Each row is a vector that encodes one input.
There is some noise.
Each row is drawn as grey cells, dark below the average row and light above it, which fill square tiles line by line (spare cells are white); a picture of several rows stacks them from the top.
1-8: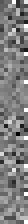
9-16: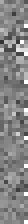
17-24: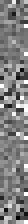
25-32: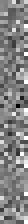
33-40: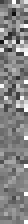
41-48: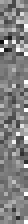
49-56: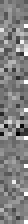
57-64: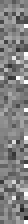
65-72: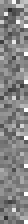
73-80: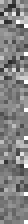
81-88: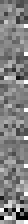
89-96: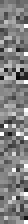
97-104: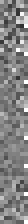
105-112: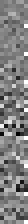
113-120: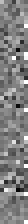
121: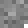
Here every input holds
a point on a 7-point line, together with either a point on a 7-point line, or four true/false values.
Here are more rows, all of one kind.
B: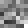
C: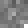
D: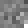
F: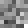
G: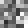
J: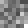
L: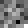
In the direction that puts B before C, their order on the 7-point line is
L, B, C, F, J, D, G.
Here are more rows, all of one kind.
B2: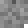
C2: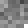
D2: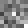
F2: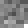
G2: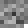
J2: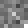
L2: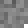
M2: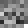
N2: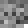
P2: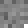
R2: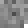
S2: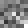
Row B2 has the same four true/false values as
G2 and R2.
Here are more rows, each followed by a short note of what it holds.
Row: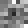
a point on each of two 7-point lines
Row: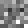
a point on each of two 7-point lines
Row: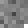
a point on a 7-point line and four true/false values
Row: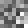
a point on a 7-point line and four true/false values
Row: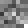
a point on a 7-point line and four true/false values
